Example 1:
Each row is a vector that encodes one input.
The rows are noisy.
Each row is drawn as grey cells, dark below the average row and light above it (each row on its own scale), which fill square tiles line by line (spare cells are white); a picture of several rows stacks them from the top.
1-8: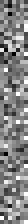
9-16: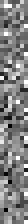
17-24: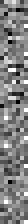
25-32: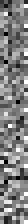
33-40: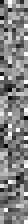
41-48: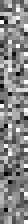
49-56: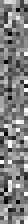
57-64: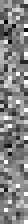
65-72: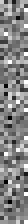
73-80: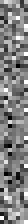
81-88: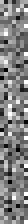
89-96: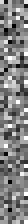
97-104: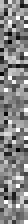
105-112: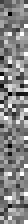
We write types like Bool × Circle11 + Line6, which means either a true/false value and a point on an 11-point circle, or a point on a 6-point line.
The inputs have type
(Bool × Bool × Bool + Unit) × Line11.
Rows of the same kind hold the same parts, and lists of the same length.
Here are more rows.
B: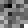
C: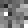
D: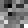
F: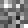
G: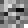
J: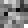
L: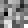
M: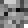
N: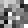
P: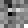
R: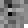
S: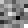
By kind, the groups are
B, C, D, F, G, P, R, S
J, L, M, N

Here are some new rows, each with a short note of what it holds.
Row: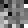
a point on an 11-point line and three true/false values
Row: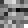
a point on an 11-point line
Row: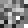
a point on an 11-point line
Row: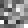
a point on an 11-point line
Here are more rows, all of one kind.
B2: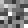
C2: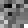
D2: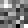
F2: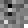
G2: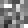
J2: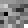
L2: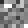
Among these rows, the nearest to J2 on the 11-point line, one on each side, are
B2 and F2.
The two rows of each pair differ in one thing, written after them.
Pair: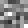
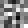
the place on the 11-point line
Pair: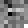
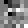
one of the three true/false values
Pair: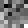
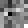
one of the three true/false values
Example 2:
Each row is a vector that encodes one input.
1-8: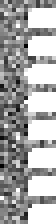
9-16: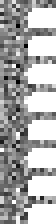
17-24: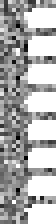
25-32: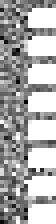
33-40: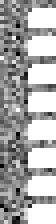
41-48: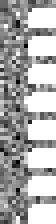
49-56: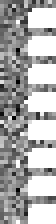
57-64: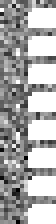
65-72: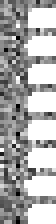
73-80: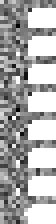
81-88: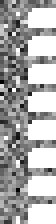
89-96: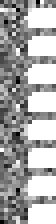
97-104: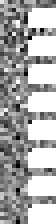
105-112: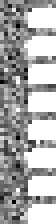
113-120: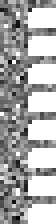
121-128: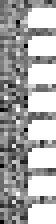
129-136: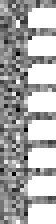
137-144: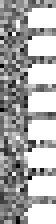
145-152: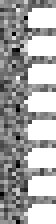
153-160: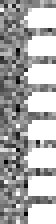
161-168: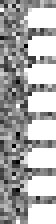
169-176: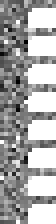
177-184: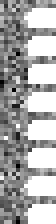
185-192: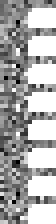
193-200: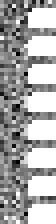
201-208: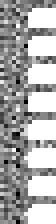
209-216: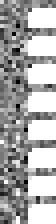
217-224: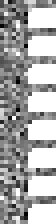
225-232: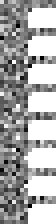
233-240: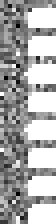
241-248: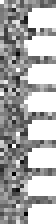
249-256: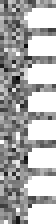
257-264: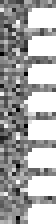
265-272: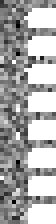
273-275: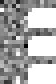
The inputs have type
Bool × Label8.
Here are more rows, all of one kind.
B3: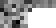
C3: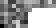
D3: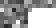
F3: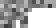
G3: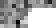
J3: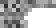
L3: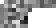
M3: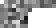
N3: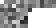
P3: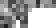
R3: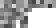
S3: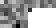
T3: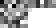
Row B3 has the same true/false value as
G3, J3, S3 and T3.
